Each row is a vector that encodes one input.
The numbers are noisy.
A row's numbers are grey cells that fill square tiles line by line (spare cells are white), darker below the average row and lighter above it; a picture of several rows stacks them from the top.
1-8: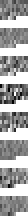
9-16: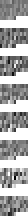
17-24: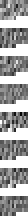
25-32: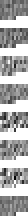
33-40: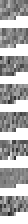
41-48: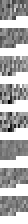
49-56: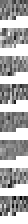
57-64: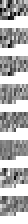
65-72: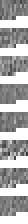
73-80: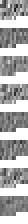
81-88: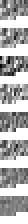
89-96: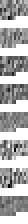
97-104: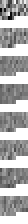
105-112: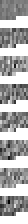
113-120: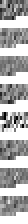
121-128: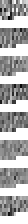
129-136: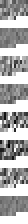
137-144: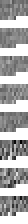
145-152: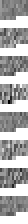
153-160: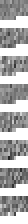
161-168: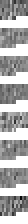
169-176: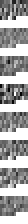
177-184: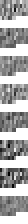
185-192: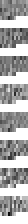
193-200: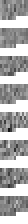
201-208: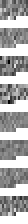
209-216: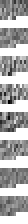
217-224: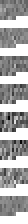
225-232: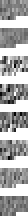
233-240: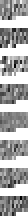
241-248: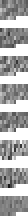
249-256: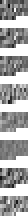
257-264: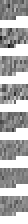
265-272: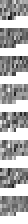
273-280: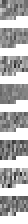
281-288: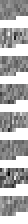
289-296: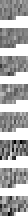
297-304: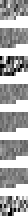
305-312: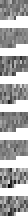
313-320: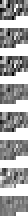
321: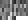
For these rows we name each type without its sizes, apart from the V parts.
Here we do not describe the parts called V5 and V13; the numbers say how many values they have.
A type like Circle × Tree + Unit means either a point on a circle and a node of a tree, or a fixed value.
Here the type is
((Circle + Unit) × V5 + Line × Line) × V13.
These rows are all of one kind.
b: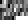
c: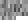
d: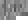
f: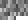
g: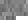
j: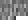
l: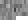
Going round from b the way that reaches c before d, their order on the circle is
b, l, f, g, j, c, d.
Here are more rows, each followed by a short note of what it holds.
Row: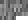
a point on each of two lines and a value of V13
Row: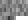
a point on a circle, a value of V5 and a value of V13
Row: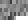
a point on each of two lines and a value of V13
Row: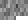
a value of V5 and a value of V13
